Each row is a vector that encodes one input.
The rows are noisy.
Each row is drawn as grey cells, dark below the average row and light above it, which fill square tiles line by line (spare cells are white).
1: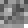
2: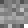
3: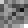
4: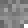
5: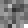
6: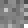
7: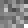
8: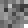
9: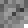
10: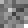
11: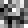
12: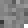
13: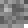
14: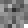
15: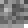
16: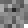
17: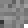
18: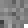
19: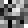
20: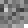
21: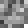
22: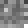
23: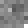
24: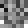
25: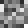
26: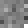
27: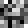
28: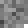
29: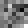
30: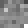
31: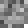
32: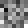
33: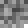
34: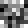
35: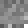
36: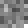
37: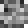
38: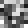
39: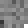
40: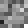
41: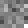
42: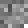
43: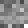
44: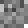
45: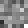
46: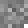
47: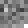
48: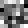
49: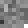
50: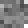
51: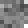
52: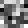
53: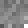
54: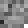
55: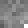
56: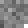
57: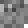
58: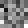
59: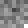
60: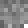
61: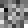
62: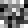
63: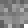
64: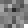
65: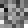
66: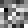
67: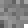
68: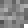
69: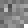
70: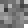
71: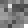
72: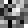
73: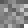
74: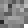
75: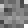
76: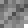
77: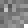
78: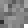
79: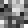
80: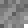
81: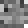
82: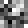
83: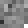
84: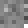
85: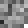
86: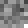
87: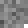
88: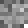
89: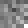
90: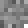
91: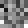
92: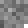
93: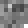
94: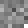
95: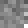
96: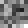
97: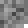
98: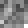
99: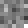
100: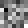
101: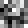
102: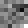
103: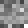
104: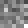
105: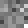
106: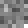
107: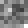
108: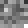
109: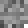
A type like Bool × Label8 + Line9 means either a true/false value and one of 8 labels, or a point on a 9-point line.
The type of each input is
Line4 + List3(Line5).
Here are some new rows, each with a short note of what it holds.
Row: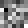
the empty list
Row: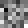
the empty list
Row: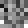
the empty list
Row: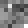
a list of one item
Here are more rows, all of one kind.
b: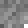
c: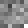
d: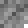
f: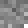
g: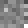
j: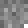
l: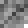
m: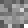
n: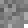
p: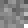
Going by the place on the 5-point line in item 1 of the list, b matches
d, j, l and m.
